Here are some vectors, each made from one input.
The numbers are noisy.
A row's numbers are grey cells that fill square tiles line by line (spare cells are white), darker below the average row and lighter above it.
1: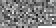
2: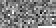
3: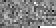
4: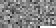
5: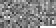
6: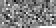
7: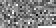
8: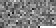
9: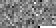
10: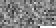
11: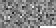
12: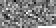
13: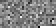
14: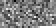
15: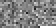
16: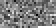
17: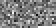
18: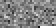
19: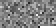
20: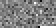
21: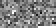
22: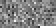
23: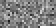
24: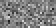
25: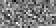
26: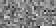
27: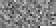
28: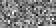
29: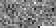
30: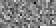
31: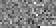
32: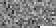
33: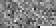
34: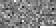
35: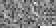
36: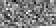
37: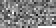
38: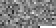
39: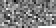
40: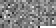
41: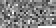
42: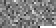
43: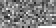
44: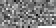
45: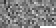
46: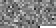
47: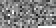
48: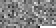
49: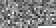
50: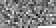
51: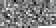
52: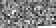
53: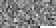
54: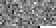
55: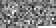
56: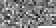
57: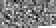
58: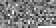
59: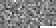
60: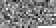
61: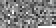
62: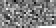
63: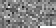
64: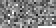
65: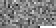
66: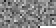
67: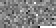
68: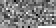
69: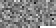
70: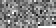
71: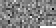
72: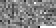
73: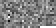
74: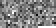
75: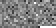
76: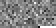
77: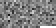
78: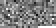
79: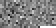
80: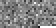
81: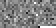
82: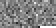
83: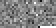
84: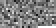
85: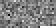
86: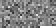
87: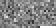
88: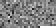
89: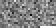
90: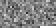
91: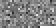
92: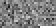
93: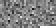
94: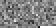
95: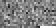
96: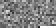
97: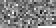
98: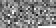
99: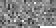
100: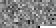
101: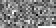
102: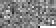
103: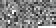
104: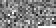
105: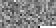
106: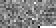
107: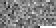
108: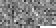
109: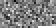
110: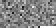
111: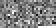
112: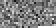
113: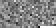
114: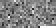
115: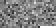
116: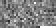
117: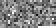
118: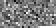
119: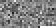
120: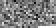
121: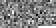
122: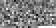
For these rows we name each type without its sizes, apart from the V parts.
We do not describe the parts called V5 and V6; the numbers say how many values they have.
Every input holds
either a point on a line, or a true/false value, a value of V5 and a value of V6.
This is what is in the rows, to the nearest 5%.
About 40% of them hold a point on a line. The rest hold a true/false value, a value of V5 and a value of V6.
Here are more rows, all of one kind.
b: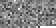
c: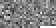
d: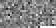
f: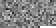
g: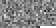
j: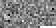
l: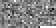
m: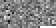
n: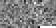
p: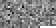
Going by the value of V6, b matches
d, f, n and p.
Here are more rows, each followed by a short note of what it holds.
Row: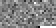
a true/false value, a value of V5 and a value of V6
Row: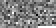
a point on a line
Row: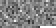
a true/false value, a value of V5 and a value of V6
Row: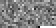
a true/false value, a value of V5 and a value of V6
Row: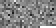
a true/false value, a value of V5 and a value of V6
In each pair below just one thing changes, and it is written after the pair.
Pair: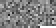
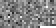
the value of V5
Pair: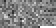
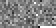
the value of V5
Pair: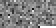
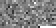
the true/false value
